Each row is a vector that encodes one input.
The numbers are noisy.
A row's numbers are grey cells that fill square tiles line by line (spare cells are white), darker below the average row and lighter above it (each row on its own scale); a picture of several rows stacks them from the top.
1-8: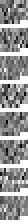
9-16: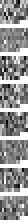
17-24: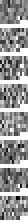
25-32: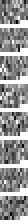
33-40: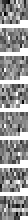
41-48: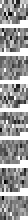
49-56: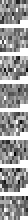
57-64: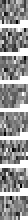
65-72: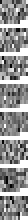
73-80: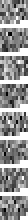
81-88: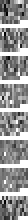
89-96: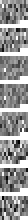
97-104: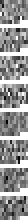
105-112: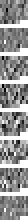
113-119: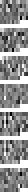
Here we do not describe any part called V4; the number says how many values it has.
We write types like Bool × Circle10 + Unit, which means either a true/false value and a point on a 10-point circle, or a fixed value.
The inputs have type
Line7 × (Line7 + Tree7) + V4.
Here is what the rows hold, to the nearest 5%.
About 80% of them hold a point on a 7-point line, together with either a point on a 7-point line, or a node of a 7-node tree. The rest hold a value of V4.
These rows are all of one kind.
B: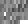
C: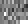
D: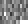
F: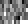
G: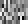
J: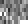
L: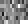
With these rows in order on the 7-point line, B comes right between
F and J.
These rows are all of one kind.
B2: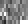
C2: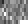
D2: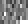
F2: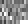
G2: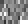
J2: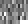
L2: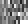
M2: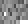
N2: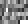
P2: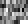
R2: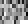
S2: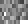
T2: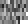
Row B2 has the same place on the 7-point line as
J2 and T2.
